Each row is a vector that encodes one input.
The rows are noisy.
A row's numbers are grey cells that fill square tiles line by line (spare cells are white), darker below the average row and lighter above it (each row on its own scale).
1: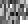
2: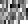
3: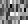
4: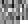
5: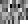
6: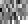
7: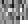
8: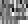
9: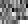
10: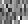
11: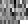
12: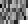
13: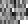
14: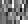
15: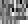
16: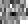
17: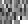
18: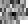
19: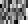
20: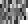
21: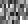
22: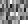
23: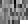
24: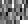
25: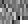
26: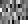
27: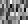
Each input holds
three true/false values.
